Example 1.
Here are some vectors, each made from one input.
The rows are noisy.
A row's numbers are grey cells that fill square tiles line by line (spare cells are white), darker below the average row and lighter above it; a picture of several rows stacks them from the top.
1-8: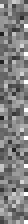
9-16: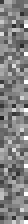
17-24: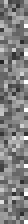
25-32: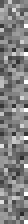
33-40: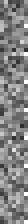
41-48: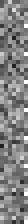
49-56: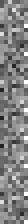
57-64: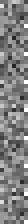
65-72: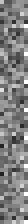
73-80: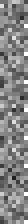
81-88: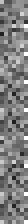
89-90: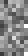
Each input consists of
three true/false values.
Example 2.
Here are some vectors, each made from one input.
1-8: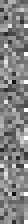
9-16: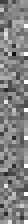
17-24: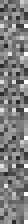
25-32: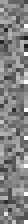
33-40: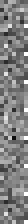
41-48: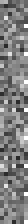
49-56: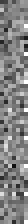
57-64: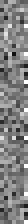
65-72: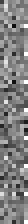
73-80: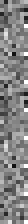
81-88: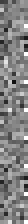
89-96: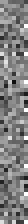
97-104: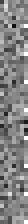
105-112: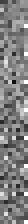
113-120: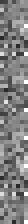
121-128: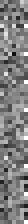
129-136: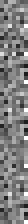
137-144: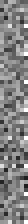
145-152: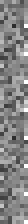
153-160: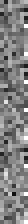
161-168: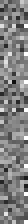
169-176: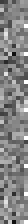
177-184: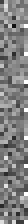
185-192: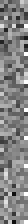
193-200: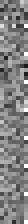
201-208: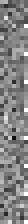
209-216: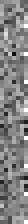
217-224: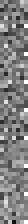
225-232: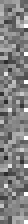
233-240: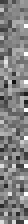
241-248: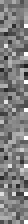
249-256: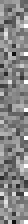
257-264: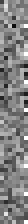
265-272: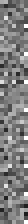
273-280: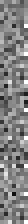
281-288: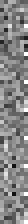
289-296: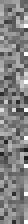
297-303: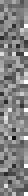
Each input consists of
a node of a 9-node tree.
